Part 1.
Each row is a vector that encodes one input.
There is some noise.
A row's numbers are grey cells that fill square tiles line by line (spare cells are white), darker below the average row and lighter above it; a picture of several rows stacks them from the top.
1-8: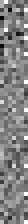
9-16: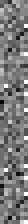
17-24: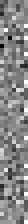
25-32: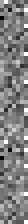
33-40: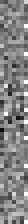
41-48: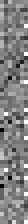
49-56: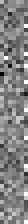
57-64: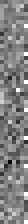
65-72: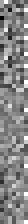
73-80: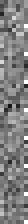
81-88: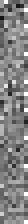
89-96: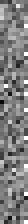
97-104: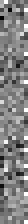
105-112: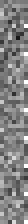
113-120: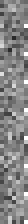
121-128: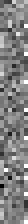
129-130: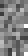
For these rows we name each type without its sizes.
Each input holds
a point on a line, together with either a fixed value, or four true/false values.
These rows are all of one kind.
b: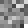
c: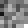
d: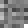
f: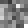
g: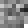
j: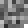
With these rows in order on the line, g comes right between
b and j.
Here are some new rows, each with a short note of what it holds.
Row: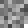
a point on a line and four true/false values
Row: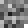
a point on a line and four true/false values
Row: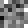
a point on a line
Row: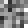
a point on a line
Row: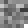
a point on a line and four true/false values
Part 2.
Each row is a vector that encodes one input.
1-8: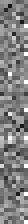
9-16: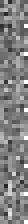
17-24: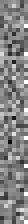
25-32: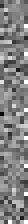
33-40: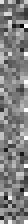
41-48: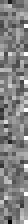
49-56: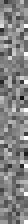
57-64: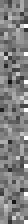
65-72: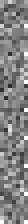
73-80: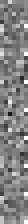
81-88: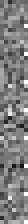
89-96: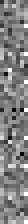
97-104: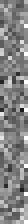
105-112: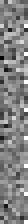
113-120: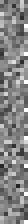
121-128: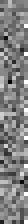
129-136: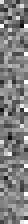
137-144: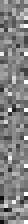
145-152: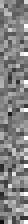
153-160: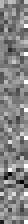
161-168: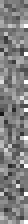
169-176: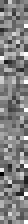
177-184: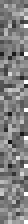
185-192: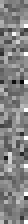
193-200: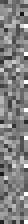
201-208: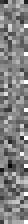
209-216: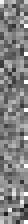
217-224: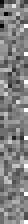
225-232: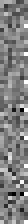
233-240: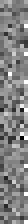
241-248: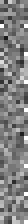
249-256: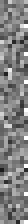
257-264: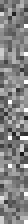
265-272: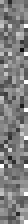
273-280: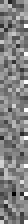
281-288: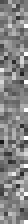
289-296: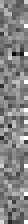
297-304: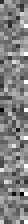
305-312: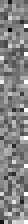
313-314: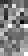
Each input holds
one of 12 labels, together with either a point on a 17-point circle, or a fixed value.
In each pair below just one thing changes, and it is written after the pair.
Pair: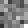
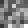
the label
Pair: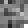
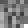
the place on the 17-point circle
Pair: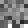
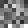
the label
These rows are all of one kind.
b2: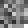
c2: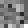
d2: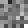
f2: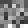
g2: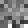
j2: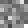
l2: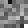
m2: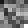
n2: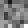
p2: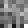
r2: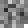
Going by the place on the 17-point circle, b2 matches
c2, d2, g2 and p2.
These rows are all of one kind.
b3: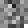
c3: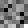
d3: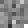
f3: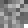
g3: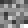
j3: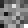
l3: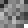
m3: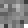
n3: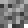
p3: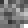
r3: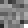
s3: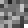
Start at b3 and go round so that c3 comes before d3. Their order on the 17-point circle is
b3, r3, c3, j3, s3, m3, p3, n3, g3, d3, l3, f3.
